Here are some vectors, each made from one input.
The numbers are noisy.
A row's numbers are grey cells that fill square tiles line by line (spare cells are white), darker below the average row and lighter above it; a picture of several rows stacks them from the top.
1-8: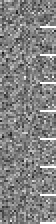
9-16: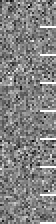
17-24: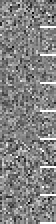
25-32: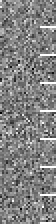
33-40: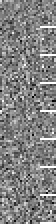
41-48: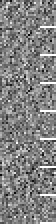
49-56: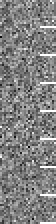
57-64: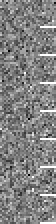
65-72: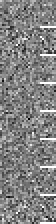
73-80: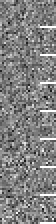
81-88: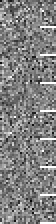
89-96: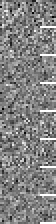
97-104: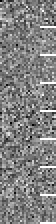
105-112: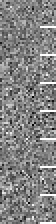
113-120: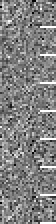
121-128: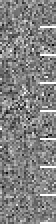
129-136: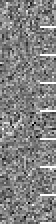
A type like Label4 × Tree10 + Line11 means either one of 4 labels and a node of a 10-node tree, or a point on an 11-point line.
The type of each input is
Bool × Circle10 + Line13.
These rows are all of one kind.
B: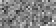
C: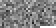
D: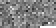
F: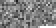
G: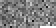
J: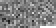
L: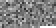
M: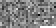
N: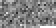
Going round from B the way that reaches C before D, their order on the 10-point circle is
B, N, F, L, C, M, G, J, D.
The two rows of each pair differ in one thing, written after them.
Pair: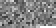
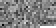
the true/false value
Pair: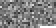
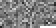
the true/false value
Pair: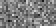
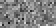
the place on the 10-point circle
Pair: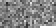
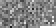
the place on the 10-point circle
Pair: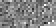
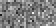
the true/false value
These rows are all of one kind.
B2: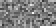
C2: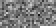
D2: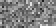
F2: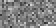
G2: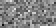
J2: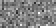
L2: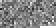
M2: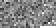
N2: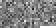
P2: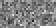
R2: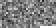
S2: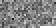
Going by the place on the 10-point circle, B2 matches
C2 and R2.
